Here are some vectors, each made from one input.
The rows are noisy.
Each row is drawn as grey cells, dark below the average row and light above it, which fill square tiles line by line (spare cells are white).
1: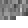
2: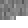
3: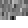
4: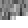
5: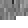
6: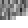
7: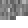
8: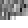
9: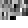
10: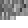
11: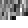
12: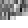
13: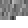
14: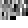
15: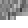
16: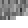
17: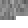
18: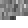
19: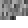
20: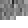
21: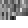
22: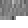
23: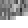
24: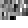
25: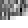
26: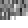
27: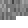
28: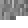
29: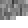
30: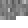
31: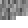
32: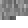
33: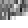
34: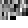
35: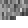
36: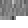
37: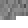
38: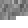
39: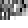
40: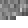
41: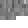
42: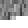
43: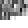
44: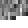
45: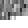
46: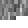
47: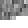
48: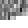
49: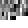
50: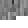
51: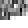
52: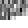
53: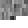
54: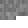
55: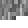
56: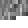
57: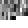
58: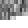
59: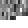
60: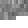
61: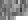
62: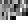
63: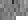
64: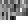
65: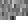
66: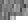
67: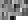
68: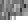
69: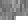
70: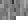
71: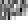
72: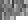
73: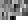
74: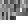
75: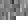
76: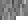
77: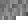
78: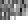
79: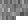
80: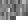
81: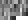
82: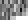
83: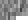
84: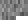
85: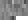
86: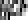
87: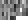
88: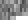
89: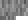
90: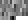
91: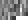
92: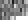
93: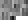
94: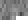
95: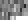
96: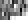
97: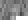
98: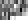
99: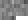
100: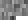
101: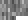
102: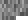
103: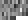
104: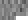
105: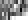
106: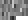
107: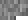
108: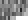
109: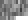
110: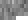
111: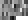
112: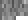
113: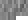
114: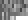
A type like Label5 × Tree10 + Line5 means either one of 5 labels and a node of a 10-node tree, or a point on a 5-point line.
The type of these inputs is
(Bool × Bool × Bool + Circle6) × Label6 × Label6.
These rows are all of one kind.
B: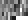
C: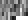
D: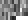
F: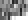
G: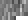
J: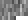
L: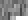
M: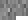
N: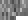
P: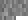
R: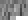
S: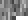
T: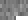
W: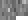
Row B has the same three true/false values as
C, G and J.
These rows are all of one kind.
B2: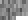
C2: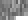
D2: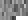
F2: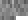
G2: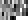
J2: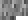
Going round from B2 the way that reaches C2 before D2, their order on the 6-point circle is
B2, F2, J2, C2, G2, D2.
